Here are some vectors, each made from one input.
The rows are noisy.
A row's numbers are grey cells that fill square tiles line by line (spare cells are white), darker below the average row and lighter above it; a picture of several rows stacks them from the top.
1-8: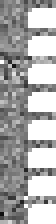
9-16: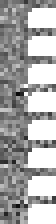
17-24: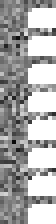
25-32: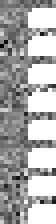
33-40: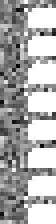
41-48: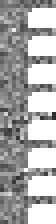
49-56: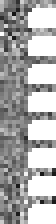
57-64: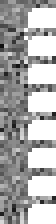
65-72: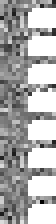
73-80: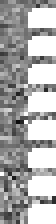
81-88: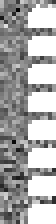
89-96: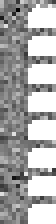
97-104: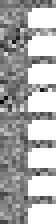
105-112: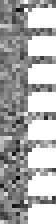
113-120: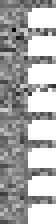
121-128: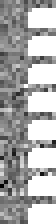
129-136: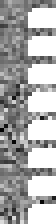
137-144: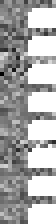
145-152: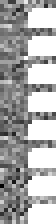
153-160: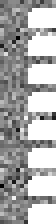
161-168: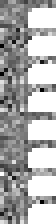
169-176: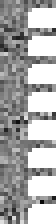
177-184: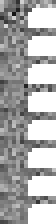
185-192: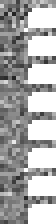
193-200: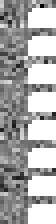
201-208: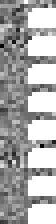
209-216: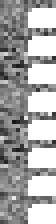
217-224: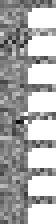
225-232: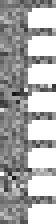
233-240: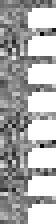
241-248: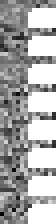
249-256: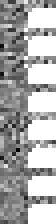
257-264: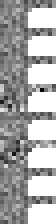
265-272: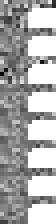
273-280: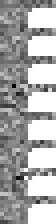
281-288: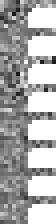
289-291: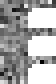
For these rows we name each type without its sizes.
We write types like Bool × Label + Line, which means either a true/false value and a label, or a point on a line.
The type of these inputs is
Bool × Label + Circle + Unit.
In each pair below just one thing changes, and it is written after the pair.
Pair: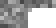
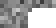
the label
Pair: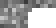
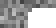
the true/false value
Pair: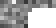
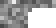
the true/false value
